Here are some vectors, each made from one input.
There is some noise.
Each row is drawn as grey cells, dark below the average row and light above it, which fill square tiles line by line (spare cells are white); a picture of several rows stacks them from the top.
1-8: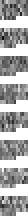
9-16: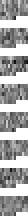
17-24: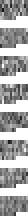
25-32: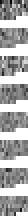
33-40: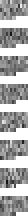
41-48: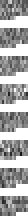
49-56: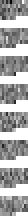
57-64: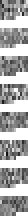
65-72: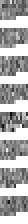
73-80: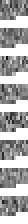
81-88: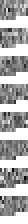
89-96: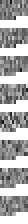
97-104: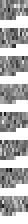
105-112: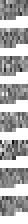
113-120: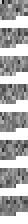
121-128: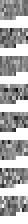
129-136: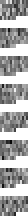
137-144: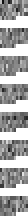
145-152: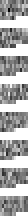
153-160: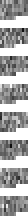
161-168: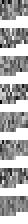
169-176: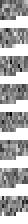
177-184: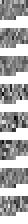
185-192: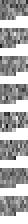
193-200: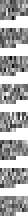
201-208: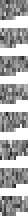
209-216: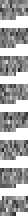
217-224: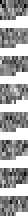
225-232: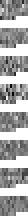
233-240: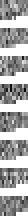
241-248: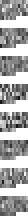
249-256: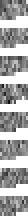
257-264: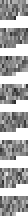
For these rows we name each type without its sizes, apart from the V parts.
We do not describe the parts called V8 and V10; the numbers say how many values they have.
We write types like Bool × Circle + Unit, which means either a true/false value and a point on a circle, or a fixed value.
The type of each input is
Bool × V8 + (Circle + Unit) × V10.
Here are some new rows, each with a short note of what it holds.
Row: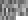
a true/false value and a value of V8
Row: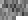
a point on a circle and a value of V10
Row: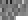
a point on a circle and a value of V10
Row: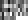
a value of V10
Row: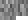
a true/false value and a value of V8
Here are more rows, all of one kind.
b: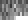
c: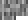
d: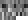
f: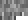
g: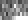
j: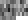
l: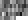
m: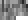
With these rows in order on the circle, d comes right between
c and l.
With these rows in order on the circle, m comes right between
g and j.
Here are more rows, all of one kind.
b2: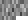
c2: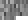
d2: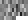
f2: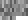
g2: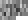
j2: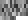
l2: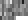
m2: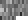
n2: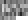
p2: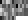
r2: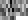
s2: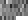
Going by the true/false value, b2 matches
d2, m2, n2 and p2.
